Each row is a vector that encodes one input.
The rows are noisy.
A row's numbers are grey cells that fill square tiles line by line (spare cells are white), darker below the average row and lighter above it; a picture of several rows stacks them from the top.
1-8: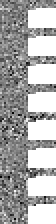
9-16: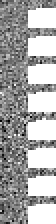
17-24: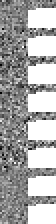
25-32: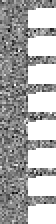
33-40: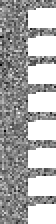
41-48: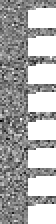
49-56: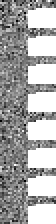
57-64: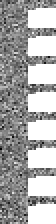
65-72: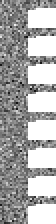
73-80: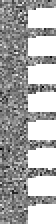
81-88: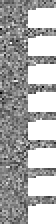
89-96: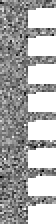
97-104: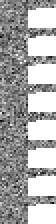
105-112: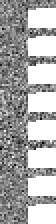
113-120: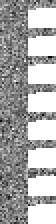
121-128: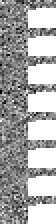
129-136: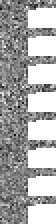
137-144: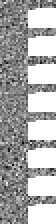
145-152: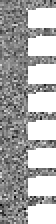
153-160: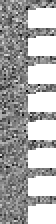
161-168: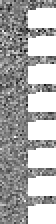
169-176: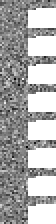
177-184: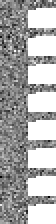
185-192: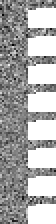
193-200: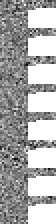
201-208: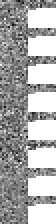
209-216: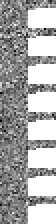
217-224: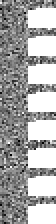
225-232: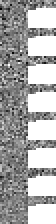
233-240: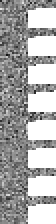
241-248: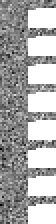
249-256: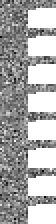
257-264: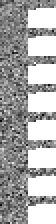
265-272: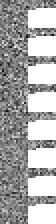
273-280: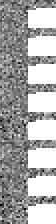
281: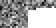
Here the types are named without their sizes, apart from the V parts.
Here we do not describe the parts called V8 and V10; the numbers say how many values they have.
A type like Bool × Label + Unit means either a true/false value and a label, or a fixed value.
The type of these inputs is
Bool × V8 + Line × Tree × V10.
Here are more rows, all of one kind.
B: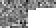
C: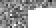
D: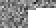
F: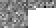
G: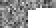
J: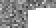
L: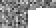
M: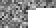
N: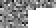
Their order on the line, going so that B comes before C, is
F, B, D, G, N, L, M, C, J.
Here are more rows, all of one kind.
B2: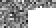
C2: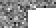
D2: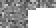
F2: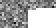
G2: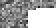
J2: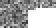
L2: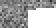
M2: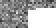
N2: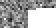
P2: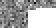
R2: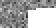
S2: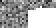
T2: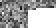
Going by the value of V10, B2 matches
D2, F2, M2 and P2.
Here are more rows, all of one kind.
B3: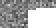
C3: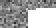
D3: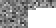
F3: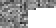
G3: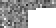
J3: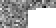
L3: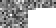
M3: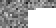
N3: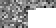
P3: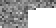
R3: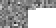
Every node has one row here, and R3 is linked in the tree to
C3, J3 and L3.
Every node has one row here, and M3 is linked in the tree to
B3, G3 and N3.
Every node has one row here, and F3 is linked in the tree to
P3.
